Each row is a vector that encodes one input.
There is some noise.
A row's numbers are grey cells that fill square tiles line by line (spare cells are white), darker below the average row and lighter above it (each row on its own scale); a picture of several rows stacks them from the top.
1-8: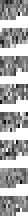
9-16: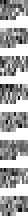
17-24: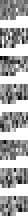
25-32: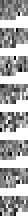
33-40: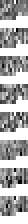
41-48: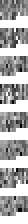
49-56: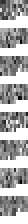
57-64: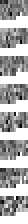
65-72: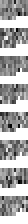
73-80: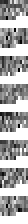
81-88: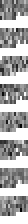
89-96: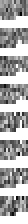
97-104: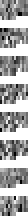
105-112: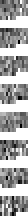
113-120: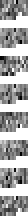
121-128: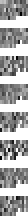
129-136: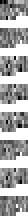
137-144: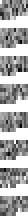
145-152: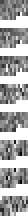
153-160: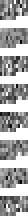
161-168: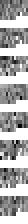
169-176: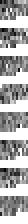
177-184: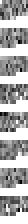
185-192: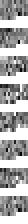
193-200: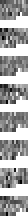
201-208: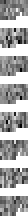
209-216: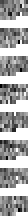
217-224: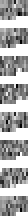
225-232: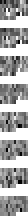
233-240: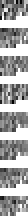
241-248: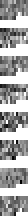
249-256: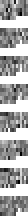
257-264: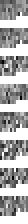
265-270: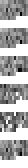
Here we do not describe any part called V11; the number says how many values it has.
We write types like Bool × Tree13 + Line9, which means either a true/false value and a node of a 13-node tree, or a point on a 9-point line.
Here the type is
List2(Bool × V11).
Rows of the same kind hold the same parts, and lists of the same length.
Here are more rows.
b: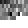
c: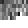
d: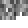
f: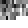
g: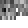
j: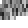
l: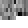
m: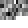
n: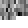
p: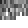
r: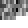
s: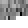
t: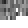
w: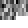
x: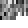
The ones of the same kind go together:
b, c, d, f, g, m, p, r, t, w, x
j
l, n, s

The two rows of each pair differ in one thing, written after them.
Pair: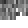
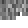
the true/false value in item 2 of the list
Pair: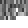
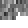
the true/false value in item 1 of the list
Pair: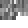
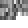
the true/false value in item 2 of the list
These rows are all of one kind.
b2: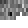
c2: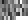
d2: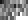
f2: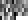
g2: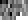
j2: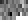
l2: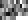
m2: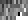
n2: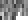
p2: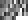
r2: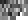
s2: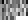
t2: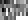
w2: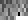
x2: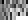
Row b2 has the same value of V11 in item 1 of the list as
g2, j2, l2 and r2.
